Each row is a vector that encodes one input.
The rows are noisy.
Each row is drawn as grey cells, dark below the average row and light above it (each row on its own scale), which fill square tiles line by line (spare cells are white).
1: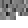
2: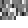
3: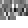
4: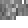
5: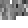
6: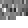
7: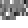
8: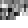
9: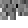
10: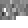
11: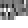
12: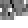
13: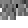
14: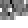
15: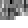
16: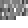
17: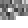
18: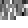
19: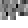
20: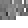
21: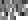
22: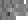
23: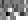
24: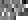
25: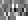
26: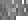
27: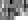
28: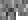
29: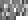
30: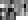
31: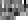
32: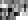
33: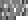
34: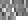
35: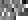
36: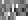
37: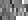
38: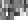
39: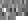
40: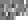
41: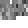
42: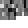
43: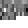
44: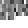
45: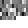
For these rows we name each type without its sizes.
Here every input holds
two labels.
